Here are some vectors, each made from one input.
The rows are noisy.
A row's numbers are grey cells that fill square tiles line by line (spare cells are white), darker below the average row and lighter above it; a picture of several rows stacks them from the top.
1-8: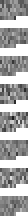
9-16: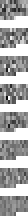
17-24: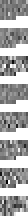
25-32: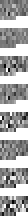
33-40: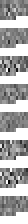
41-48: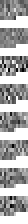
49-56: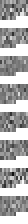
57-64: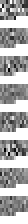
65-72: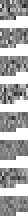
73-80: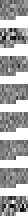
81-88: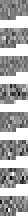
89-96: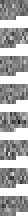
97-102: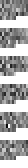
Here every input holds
a true/false value, together with either a point on an 11-point circle, or a fixed value.
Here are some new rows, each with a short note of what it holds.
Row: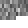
a true/false value
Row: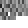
a true/false value
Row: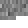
a point on an 11-point circle and a true/false value
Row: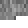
a point on an 11-point circle and a true/false value
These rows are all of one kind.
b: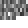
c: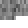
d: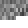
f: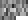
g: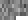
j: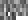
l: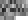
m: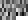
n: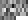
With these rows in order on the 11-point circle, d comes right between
b and f.
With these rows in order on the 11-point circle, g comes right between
j and m.
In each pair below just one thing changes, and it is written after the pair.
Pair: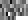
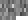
the true/false value
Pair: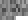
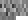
the place on the 11-point circle
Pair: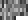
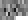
the place on the 11-point circle
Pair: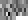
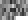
the place on the 11-point circle
